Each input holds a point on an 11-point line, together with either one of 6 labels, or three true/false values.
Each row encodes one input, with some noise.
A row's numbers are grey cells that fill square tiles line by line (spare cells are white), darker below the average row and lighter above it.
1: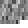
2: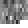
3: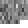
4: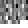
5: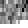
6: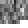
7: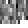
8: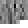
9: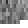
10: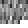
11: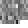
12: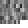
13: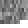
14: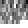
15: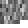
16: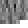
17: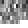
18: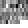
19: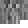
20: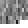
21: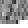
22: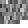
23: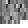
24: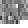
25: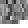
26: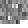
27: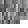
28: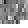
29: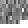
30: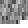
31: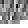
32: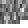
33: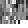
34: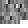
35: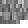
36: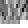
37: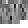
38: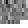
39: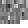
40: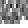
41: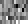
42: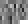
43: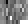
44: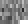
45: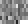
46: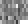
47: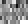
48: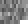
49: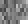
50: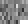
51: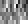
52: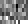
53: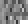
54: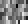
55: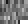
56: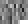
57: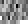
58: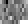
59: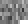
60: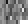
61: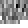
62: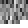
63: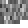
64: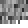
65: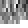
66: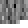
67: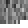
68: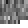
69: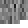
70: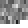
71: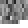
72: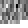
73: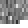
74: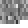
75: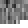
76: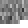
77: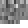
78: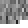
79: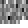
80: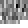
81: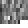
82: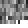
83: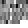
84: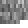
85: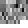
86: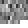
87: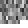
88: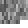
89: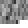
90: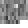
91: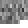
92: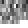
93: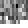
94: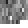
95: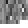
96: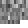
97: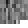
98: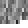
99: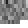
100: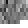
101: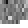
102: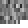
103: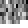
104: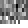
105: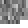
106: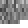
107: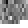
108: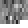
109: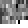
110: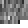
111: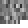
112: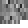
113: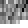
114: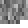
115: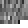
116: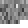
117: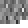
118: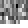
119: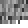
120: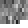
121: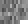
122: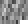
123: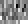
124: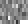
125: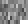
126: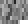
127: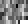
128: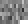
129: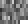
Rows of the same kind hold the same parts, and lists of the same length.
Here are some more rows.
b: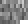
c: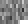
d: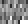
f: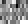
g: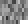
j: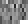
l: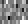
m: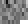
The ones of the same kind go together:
b, c, g, j, m
d, f, l

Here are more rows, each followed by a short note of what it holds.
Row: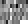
one of 6 labels and a point on an 11-point line
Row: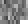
a point on an 11-point line and three true/false values
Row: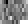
a point on an 11-point line and three true/false values
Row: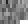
a point on an 11-point line and three true/false values
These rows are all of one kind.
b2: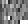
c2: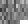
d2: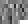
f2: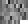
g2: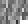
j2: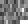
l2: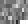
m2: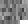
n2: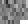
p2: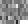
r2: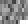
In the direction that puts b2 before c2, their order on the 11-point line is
j2, b2, f2, d2, m2, c2, n2, p2, l2, g2, r2.
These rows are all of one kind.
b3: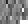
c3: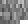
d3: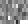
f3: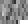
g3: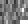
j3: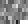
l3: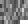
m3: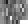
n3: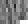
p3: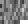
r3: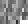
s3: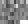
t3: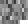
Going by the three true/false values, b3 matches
g3, n3 and t3.
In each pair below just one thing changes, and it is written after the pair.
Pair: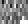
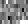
the place on the 11-point line
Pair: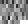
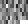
the place on the 11-point line
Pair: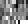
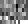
the label
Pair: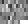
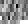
the label
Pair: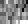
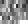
the place on the 11-point line
